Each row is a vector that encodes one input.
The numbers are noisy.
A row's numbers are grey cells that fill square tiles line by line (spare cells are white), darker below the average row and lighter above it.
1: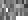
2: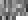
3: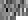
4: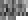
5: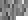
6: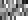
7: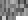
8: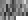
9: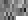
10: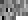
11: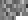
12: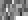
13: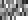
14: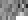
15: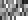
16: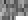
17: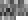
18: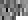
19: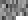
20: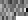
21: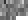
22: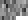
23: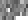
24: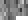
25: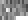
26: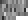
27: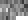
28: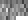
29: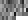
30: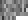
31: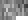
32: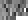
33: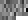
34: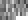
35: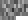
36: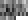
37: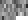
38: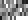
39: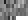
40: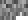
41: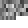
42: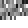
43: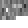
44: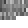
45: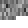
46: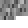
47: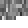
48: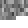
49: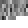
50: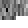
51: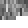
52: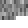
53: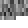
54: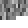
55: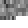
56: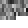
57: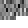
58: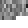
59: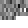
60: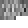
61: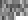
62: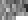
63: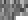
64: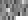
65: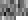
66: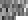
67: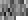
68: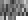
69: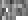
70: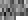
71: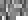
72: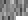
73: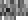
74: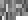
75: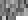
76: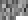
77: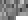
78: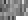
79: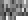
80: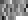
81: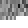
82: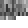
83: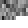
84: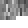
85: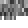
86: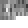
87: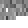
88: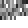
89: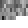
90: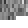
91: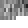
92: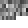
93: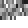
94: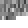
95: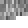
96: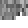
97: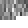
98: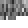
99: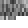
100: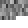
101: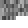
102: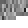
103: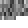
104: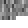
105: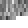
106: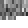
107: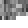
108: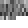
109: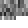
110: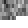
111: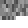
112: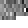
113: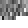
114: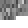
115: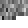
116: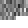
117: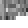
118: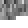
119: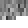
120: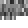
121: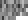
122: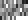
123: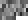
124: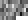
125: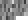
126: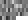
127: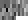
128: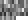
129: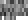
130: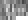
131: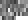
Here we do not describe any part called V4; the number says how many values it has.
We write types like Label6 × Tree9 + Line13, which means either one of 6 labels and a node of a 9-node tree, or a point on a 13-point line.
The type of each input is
List3(Bool × V4).
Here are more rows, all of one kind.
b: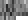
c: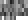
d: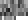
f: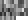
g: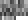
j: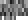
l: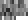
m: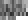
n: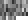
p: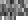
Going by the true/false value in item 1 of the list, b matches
m and n.
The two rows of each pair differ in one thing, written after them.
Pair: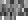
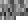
the value of V4 in item 1 of the list
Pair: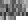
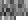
the true/false value in item 1 of the list
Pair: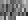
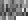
the value of V4 in item 1 of the list
